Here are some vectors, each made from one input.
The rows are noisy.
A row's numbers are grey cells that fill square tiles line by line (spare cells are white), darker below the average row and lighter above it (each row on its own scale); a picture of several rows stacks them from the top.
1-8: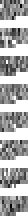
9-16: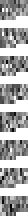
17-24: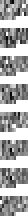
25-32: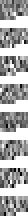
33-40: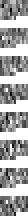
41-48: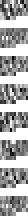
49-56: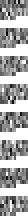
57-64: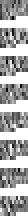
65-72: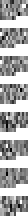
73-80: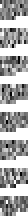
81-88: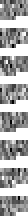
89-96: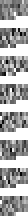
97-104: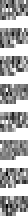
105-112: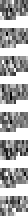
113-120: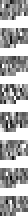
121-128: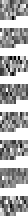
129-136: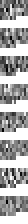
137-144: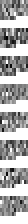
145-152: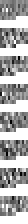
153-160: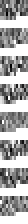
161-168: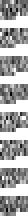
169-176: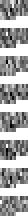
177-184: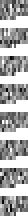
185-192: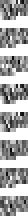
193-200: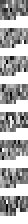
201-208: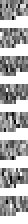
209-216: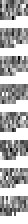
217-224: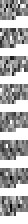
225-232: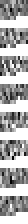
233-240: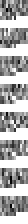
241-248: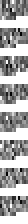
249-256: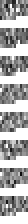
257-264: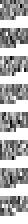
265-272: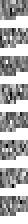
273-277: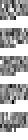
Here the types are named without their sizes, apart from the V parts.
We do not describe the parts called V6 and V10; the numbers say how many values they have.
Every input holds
either a point on each of two circles, or a fixed value, or a value of V6 and a value of V10.
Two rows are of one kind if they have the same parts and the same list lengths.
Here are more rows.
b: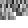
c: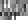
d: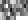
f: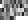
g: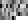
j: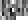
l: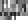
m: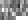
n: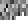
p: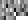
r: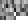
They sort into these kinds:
b, f, g, m, n, p, r
c, l
d, j

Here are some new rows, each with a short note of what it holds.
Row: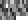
a value of V6 and a value of V10
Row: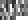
a point on each of two circles
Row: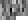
a value of V6 and a value of V10
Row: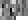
a value of V6 and a value of V10
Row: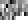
a point on each of two circles
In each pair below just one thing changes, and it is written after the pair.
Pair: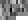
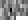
the value of V6
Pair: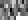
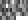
the value of V10
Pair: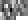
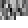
the value of V6
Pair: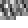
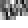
the value of V6
